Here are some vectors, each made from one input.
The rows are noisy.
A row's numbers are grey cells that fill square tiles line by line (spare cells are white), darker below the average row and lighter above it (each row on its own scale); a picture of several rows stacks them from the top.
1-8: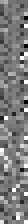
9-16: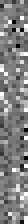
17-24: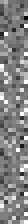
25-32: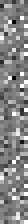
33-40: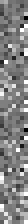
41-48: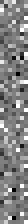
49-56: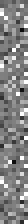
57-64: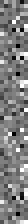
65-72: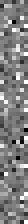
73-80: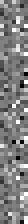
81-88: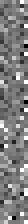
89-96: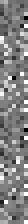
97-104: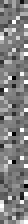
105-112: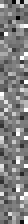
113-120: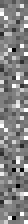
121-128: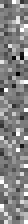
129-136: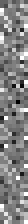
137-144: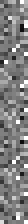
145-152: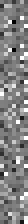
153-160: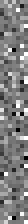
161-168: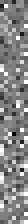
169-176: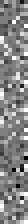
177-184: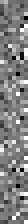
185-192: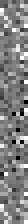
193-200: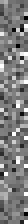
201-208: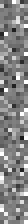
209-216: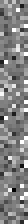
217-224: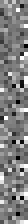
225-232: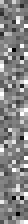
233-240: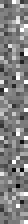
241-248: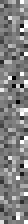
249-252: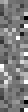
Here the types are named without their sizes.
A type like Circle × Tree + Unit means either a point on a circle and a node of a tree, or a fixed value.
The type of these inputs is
Bool × Label.
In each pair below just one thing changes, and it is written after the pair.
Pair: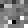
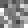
the true/false value
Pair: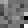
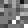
the true/false value
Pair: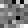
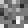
the label
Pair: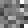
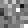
the label
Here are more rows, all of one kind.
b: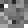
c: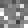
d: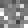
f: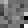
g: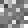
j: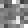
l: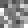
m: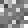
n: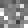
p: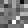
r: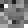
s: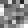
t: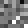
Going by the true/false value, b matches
f and r.
